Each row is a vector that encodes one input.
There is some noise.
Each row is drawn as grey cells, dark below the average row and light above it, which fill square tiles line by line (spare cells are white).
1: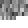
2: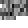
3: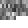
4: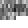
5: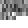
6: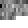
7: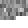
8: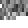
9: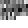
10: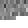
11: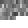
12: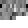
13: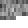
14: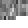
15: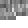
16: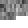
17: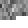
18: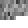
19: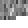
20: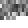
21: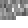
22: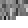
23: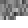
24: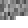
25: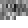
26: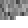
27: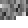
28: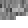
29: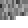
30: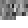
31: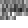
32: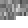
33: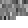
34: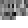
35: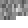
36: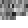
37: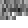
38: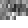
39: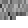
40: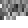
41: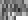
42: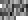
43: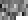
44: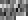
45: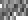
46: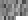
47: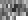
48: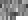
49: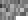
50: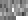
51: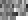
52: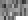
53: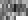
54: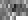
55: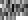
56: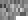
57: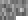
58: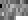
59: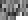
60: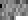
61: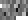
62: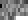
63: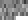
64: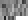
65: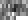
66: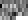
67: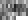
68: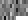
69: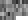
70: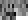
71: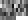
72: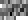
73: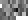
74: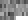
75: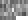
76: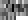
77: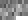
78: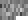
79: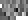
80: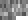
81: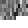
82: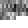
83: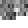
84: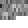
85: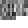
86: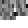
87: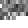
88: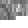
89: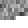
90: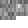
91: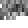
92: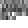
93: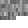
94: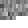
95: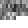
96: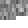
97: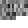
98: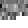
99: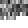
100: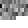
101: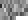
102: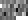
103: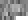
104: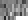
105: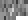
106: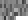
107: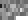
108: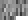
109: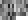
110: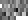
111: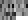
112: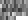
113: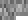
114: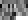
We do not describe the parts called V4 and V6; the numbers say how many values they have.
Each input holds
a point on a 5-point line, together with either a point on a 5-point line, or a value of V4 and a value of V6.
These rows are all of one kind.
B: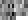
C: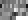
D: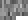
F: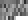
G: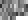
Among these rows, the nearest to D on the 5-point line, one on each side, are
F and G.
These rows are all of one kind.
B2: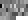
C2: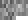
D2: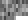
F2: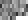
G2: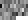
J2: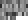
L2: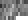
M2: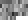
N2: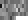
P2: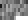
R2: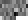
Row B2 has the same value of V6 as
G2, L2, N2 and P2.
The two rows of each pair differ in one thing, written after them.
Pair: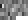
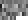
the place on the 5-point line
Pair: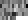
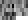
the place on the 5-point line
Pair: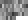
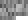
the place on the 5-point line
